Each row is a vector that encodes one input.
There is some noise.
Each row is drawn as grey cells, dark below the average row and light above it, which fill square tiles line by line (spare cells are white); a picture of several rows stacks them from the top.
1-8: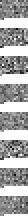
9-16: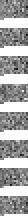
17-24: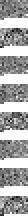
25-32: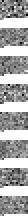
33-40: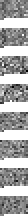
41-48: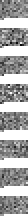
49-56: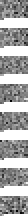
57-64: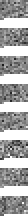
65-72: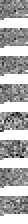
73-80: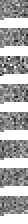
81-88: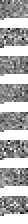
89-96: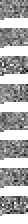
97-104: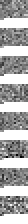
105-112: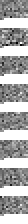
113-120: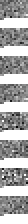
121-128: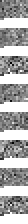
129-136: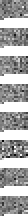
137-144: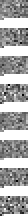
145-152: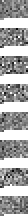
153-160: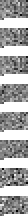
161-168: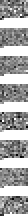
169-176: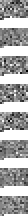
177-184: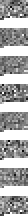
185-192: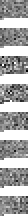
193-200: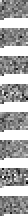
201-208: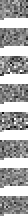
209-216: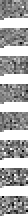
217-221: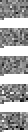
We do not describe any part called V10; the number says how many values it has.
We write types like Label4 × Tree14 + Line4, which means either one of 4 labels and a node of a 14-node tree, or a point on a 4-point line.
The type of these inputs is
Label5 × Line8 + (Line5 + Line7) × V10.
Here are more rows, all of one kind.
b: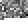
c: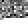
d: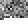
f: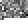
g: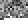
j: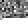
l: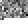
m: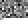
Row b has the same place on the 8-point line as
f and j.
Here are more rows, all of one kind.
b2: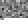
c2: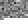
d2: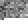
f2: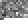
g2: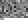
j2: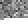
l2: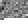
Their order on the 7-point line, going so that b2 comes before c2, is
b2, g2, c2, j2, l2, f2, d2.
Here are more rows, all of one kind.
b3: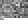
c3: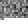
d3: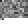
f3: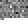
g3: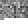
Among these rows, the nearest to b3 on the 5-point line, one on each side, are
f3 and g3.
